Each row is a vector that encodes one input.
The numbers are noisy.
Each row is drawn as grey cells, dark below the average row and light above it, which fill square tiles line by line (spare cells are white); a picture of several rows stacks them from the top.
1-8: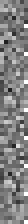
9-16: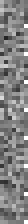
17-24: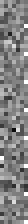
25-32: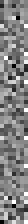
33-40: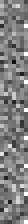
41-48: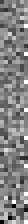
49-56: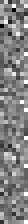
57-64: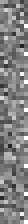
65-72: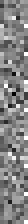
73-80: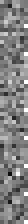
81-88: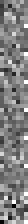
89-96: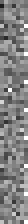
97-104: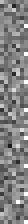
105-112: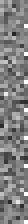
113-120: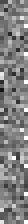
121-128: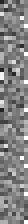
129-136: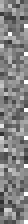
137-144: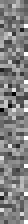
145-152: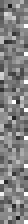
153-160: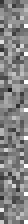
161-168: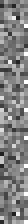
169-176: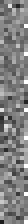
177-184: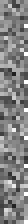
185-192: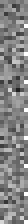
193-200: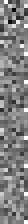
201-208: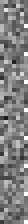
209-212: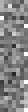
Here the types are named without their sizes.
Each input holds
a true/false value, together with a list of points on a line.
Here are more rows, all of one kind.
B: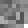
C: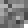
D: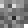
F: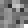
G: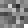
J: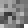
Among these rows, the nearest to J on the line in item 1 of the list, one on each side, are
C and D.
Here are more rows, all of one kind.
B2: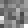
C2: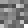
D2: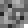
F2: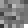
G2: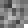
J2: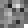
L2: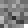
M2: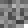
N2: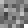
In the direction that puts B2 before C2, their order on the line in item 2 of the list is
B2, N2, G2, D2, C2, L2, M2, J2, F2.
